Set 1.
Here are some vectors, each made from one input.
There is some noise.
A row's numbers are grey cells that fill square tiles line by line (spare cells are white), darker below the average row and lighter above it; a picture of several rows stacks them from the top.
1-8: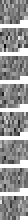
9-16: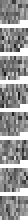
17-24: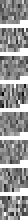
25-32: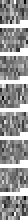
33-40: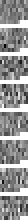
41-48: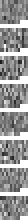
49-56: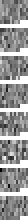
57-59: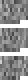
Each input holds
a point on an 8-point line.
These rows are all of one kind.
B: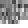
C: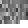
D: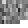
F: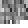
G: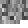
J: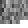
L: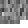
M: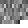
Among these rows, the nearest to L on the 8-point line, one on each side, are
C and F.
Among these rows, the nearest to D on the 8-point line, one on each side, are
G and M.
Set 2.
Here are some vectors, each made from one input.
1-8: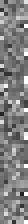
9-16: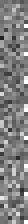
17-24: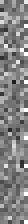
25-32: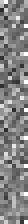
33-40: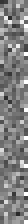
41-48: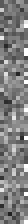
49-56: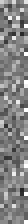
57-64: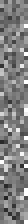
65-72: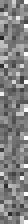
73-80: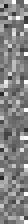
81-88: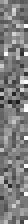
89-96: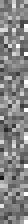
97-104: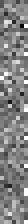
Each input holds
a point on a 16-point circle.
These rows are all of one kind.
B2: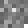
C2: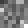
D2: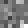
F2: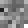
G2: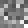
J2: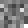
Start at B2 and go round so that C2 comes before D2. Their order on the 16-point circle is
B2, G2, C2, D2, J2, F2.
